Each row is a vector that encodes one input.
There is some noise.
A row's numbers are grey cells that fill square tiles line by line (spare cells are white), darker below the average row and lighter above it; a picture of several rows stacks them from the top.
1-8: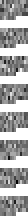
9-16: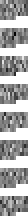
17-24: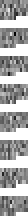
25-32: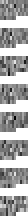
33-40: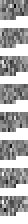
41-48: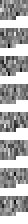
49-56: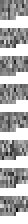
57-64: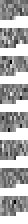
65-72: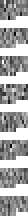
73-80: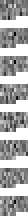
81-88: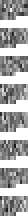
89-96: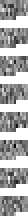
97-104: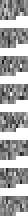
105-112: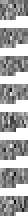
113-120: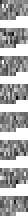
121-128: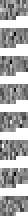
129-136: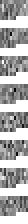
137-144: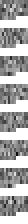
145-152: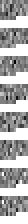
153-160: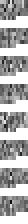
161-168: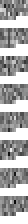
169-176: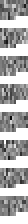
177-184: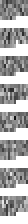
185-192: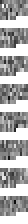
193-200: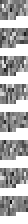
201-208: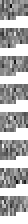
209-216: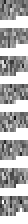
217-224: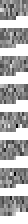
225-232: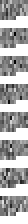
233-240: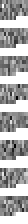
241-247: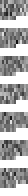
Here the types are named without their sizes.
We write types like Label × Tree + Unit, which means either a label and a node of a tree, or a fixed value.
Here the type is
Bool × Label + Circle.
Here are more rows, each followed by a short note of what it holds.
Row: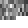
a point on a circle
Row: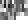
a label and a true/false value
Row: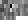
a point on a circle
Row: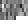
a label and a true/false value
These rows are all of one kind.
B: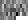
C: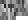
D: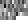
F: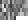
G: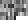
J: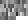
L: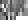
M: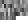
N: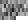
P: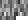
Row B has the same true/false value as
F, L and N.
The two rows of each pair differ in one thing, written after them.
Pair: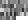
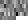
the label
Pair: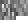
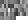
the true/false value
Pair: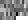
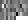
the true/false value
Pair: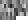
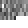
the true/false value
